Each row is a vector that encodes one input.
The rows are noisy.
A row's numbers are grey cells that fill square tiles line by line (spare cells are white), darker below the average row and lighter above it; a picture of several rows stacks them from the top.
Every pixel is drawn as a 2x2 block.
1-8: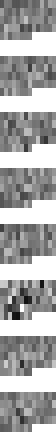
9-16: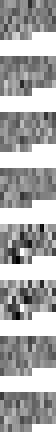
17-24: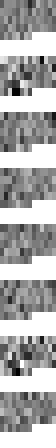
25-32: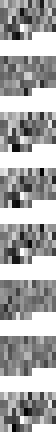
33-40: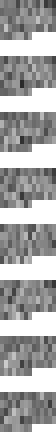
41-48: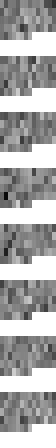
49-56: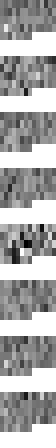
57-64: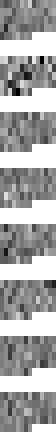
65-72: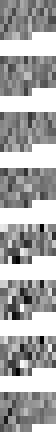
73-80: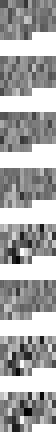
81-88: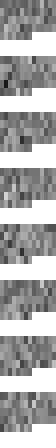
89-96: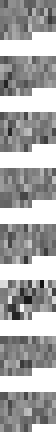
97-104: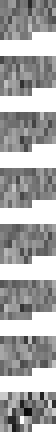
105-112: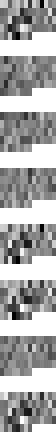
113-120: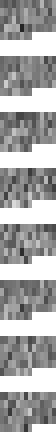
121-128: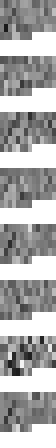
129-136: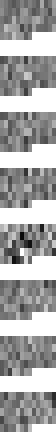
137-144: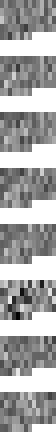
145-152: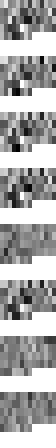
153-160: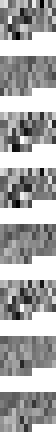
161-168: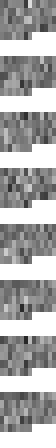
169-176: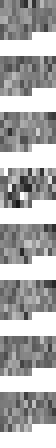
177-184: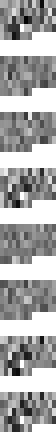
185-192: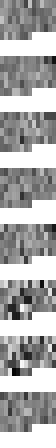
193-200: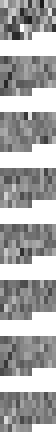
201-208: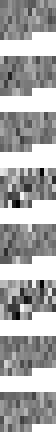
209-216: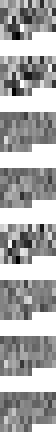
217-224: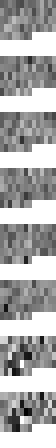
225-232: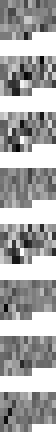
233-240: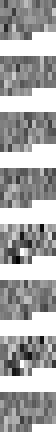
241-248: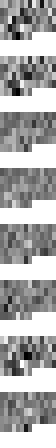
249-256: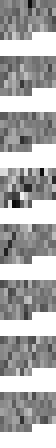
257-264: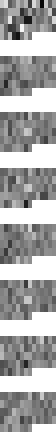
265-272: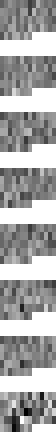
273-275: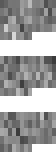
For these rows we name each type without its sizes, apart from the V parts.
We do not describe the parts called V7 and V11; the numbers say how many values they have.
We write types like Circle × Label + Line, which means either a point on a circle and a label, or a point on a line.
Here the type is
Circle × Circle × (Circle + Unit) × V7 + V11.
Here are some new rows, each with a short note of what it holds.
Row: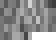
a point on each of three circles and a value of V7
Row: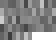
a point on each of three circles and a value of V7
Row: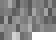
a point on each of three circles and a value of V7
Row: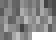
a point on each of three circles and a value of V7
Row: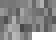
a point on each of three circles and a value of V7
